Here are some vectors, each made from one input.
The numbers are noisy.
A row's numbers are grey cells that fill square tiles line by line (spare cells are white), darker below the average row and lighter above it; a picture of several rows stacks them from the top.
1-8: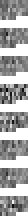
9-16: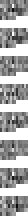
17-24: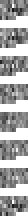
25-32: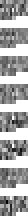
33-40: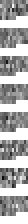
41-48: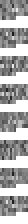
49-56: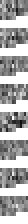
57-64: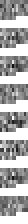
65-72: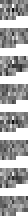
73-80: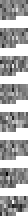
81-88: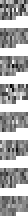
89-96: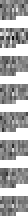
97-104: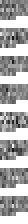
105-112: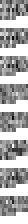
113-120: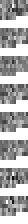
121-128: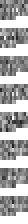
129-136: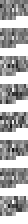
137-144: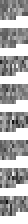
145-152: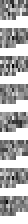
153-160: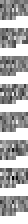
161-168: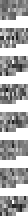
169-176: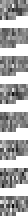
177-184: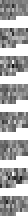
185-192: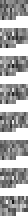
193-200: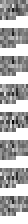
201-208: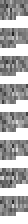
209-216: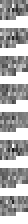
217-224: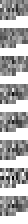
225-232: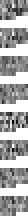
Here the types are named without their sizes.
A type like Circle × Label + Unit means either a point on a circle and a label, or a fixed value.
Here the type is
Circle + List(Line).
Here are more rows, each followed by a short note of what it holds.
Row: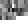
a list of two items
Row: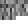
a point on a circle
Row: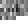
a list of one item
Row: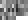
a list of one item
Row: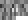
a point on a circle
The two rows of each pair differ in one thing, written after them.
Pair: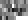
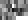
the place on the line in item 2 of the list
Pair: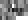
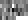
the place on the line in item 2 of the list
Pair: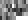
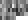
the place on the line in item 2 of the list
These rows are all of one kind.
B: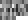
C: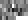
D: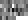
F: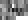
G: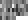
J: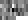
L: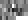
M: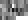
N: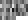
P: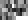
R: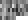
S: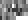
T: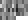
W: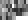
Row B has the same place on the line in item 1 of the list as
G, R and S.
